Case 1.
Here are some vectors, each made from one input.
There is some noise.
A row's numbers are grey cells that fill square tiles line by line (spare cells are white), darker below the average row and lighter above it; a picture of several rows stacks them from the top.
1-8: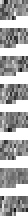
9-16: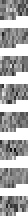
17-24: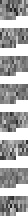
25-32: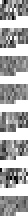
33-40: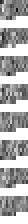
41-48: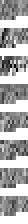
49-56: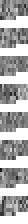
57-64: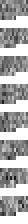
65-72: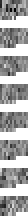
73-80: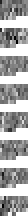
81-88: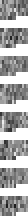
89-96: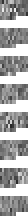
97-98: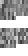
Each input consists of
a point on a 7-point line, together with either one of 5 labels, or a point on a 5-point line.
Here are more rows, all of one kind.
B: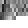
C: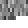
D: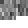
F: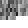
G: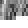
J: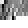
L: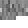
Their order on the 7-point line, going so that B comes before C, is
D, B, F, L, G, C, J.
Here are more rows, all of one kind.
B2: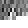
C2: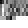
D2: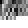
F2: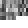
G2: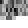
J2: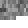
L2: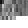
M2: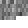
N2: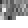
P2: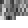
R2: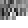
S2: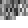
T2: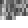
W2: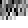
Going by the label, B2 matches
M2, N2, P2 and R2.
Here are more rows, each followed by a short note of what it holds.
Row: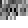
a point on a 5-point line and a point on a 7-point line
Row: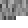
a point on a 5-point line and a point on a 7-point line
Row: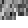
one of 5 labels and a point on a 7-point line
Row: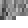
a point on a 5-point line and a point on a 7-point line
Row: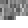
one of 5 labels and a point on a 7-point line
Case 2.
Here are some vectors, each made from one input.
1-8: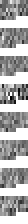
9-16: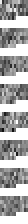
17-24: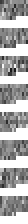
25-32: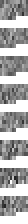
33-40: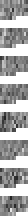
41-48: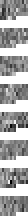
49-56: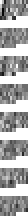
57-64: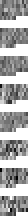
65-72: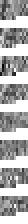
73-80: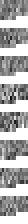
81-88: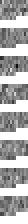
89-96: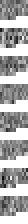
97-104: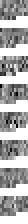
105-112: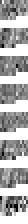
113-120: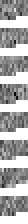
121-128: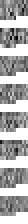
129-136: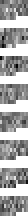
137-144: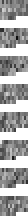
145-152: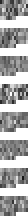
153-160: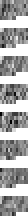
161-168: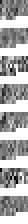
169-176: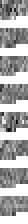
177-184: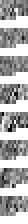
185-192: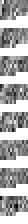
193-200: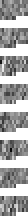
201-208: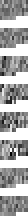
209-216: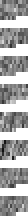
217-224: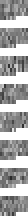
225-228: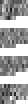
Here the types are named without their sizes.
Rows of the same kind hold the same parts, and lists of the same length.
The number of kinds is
2.
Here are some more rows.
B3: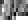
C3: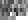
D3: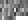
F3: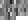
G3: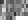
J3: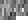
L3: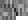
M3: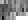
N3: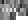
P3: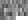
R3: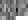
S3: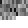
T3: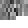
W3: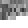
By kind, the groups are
B3, D3, F3, G3, J3, N3, P3, R3, T3
C3, L3, M3, S3, W3

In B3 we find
a label and a point on a line.
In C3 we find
a point on each of two lines.
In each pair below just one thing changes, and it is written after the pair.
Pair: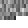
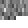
the label
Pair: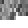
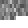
the place on the line
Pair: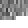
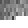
the place on the line
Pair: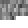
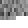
the place on the line
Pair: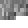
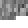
the label
